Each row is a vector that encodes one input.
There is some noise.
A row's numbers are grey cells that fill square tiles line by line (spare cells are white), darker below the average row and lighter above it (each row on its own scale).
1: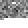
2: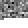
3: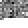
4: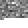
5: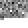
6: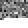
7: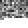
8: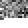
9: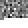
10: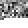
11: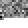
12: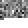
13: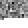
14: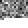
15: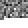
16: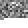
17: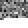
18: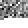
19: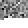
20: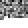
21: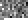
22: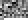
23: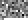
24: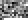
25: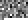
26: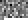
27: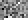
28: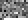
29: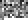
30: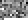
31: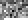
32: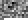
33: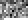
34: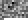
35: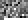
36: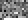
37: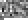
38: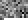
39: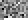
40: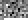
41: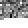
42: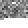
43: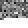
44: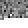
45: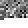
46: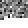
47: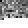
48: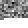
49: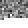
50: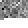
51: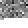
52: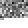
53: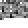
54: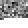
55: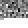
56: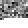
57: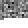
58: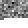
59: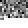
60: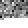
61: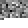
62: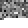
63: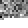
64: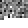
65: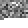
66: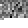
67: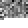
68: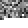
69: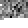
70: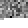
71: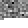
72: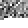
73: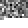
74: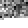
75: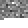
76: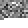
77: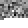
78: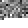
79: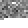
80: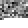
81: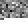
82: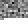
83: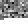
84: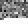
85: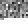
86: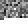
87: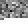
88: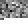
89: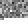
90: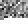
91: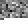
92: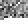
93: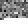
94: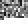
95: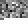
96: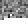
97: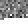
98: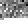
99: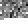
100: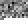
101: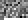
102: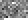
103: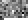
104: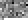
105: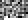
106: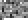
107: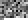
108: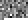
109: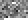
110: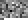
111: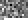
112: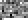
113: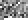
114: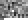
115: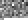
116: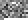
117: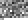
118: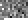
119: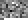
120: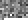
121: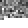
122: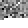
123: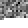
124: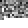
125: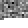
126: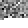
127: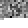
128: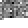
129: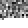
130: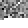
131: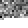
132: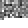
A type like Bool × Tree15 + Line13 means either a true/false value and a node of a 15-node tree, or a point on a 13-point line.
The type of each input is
List3(Line7).
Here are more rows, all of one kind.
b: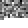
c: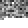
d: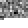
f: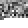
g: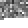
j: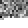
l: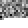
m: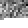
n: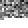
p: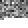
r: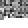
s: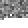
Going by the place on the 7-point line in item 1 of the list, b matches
c, n, p and r.
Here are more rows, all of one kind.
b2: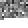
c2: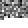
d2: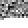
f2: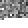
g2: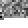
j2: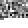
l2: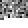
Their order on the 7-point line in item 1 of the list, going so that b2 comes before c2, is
d2, j2, b2, g2, f2, c2, l2.
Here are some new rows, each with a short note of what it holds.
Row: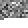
a list of one item
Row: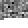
a list of two items
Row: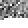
a list of one item
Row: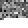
the empty list
